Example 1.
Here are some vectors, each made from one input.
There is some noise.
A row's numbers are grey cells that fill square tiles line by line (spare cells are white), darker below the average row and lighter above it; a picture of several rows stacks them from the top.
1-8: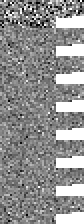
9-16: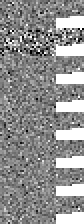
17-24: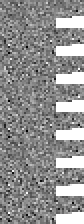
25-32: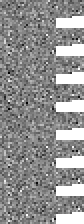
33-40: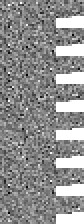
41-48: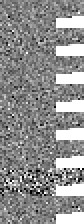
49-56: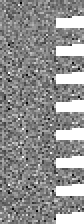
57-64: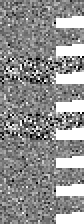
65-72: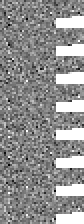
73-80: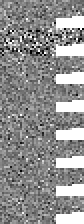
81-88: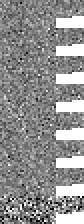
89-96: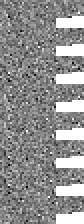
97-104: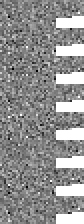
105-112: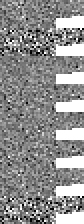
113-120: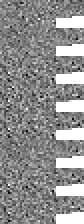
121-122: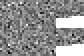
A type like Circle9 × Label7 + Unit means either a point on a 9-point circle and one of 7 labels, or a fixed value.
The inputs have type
List2(Line5).
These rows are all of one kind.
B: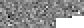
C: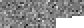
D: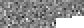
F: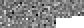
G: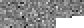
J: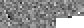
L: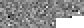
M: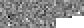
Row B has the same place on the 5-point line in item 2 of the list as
G and L.
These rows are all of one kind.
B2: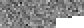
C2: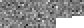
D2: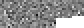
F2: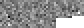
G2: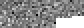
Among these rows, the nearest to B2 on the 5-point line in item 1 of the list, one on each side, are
C2 and F2.
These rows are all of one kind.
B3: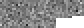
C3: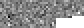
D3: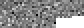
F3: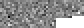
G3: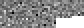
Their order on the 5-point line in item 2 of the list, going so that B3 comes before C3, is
G3, D3, B3, F3, C3.
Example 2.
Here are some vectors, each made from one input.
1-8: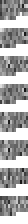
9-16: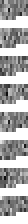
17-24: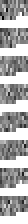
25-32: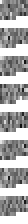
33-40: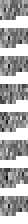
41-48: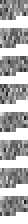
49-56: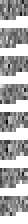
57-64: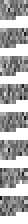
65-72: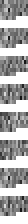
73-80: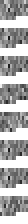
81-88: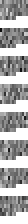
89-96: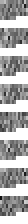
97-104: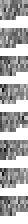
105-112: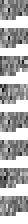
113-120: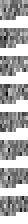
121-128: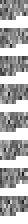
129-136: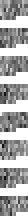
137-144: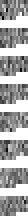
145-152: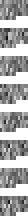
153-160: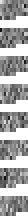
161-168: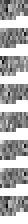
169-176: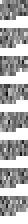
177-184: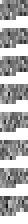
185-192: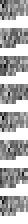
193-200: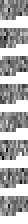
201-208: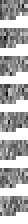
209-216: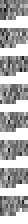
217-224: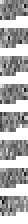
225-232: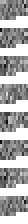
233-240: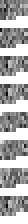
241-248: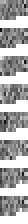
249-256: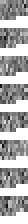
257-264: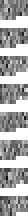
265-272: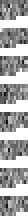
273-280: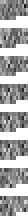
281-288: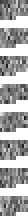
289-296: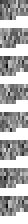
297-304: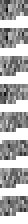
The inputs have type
Bool × Bool × Bool + Label12.
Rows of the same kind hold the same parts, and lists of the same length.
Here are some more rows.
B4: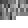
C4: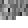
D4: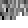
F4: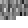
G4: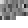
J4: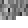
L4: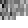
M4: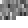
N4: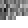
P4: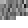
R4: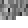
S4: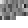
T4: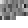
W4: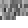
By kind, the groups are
B4, D4, L4, N4
C4, F4, G4, J4, M4, P4, R4, S4, T4, W4

